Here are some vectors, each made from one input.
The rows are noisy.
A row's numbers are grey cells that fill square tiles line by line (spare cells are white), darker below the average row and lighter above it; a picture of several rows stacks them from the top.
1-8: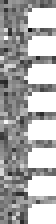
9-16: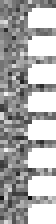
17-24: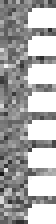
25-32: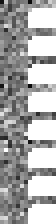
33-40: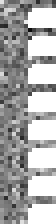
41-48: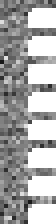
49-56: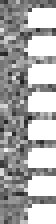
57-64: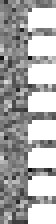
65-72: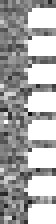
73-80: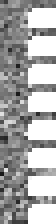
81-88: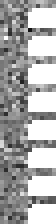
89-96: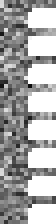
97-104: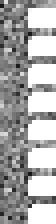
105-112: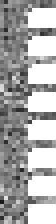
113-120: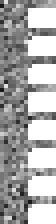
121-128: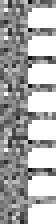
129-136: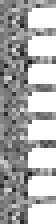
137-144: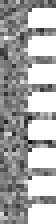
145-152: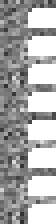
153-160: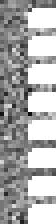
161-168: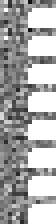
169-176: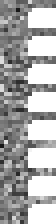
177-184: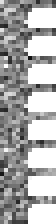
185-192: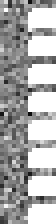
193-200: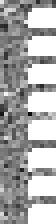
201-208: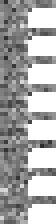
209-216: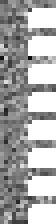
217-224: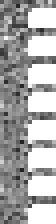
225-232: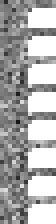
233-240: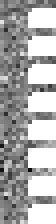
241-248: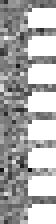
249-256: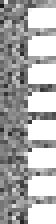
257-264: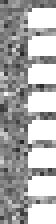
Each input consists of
either a point on a 5-point line, or three true/false values, or a list of up to three points on a 4-point line.
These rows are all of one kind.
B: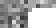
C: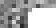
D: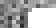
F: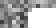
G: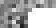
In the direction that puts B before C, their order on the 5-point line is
F, B, D, C, G.
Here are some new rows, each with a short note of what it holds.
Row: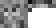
the empty list
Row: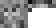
the empty list
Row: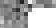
a list of one item
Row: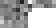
a list of one item
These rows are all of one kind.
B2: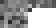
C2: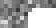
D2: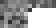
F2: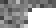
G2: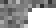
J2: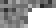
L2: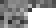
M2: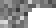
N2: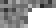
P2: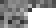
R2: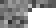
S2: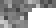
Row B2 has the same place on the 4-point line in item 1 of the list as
D2, L2, P2 and R2.
